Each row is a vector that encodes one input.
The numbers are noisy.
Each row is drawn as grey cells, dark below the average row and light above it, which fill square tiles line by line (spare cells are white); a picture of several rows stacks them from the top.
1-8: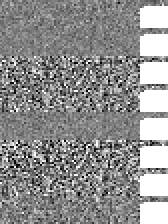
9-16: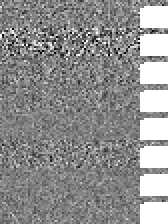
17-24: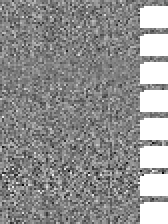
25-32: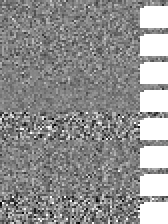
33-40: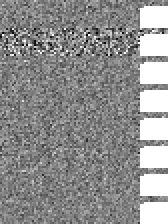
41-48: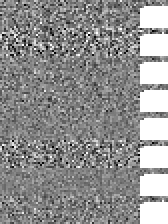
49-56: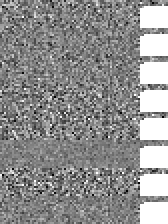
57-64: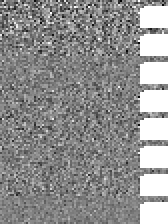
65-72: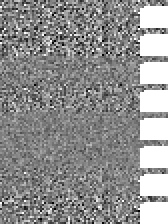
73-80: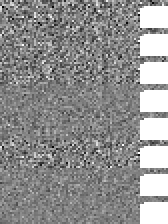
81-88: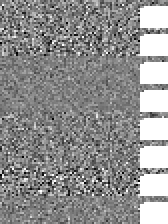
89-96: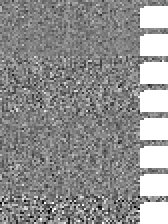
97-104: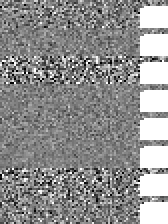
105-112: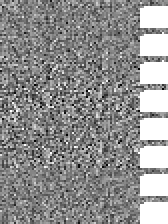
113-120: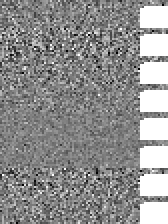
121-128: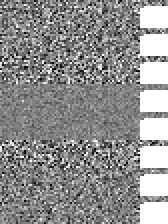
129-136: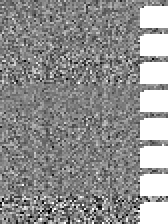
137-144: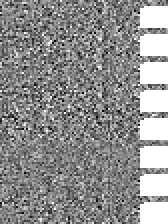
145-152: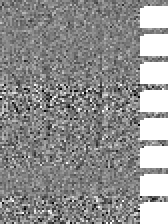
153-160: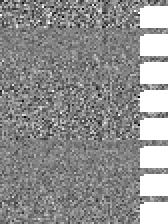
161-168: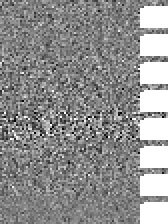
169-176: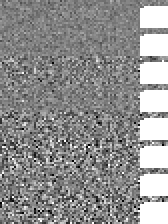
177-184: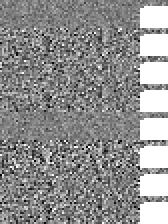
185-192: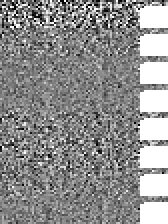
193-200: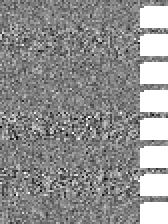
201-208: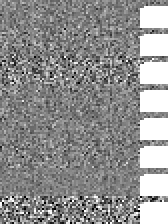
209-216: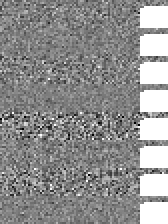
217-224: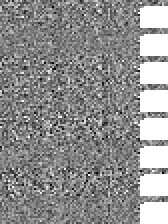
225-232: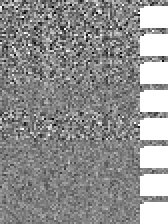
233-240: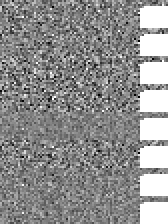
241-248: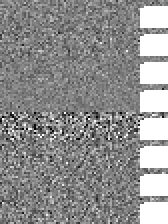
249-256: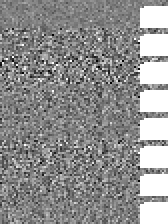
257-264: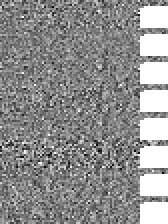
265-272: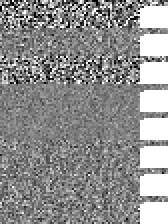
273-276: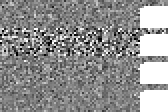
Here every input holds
a node of each of two 10-node trees and five true/false values, together with either a fixed value, or a node of a 10-node tree.
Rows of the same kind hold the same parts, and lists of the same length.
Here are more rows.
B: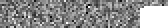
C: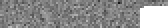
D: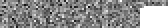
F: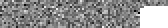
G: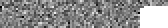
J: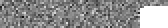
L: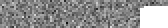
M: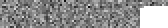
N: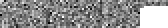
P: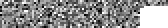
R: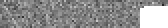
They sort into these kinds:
B, C, G, J, L, M
D, F, N, P, R

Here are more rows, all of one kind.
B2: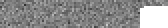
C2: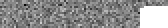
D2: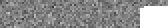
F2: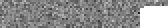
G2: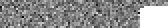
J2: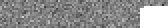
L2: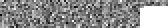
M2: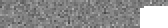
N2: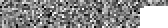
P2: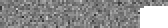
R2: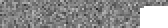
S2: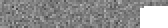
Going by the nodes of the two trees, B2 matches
C2, F2, L2 and S2.
